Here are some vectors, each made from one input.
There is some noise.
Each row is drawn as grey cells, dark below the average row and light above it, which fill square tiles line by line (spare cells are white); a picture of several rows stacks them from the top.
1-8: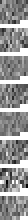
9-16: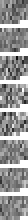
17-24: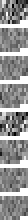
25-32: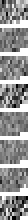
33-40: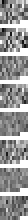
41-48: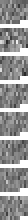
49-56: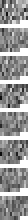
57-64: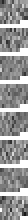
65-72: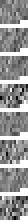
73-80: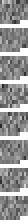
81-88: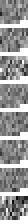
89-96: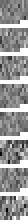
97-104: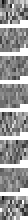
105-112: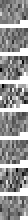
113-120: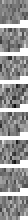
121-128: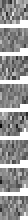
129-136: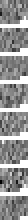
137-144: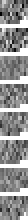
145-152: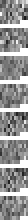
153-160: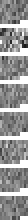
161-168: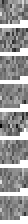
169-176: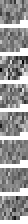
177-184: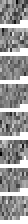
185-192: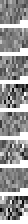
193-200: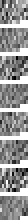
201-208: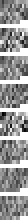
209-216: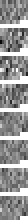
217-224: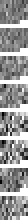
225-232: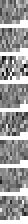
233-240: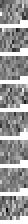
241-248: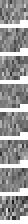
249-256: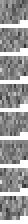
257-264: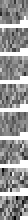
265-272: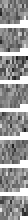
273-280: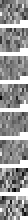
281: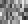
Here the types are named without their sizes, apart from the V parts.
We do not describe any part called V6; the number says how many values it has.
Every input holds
either a node of a tree, a true/false value and a value of V6, or a list of points on a line.
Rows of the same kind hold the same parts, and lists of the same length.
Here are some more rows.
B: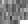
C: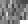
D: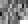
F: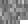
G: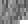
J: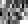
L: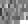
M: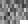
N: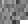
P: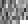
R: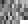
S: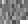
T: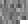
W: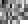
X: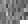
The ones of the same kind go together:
B, N, S, T
C, R, X
D, J, L, P
F, G, W
M

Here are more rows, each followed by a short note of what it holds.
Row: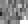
a node of a tree, a true/false value and a value of V6
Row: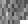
a list of two items
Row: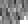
a node of a tree, a true/false value and a value of V6
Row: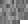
a list of two items
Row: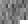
a list of three items
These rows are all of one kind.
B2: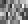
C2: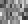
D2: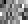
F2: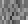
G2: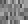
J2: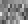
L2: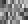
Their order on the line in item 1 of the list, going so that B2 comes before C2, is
B2, L2, G2, J2, F2, D2, C2.
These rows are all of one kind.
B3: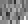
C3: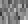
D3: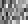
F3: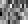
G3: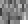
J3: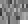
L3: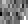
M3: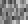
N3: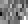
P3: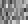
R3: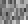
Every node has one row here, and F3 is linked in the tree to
J3.
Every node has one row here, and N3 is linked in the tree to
B3, L3 and R3.
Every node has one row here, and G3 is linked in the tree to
M3.
